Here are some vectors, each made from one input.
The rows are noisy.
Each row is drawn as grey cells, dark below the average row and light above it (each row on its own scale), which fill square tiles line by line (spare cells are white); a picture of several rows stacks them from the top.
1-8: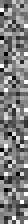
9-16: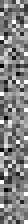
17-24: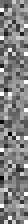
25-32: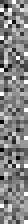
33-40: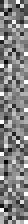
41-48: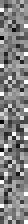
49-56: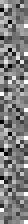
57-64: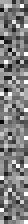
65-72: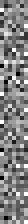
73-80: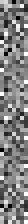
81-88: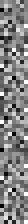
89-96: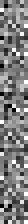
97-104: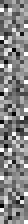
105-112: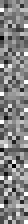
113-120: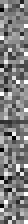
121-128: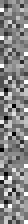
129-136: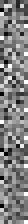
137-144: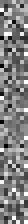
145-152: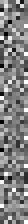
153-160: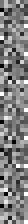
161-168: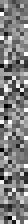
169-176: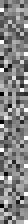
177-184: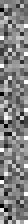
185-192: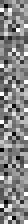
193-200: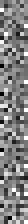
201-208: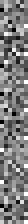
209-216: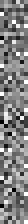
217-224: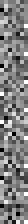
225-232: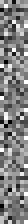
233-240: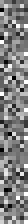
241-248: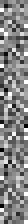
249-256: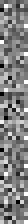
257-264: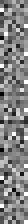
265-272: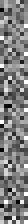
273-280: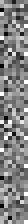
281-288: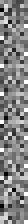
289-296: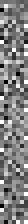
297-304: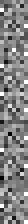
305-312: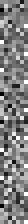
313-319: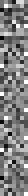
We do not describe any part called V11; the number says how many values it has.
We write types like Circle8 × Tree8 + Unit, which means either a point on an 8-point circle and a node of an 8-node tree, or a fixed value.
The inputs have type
Line14 + Tree14 × V11.
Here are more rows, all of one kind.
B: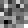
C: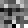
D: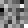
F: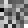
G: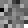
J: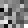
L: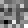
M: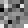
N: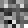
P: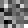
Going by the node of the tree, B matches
C, L, N and P.
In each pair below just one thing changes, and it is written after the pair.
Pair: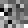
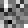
the node of the tree
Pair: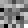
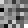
the node of the tree
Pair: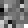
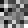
the node of the tree
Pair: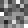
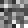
the value of V11
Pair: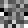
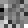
the node of the tree
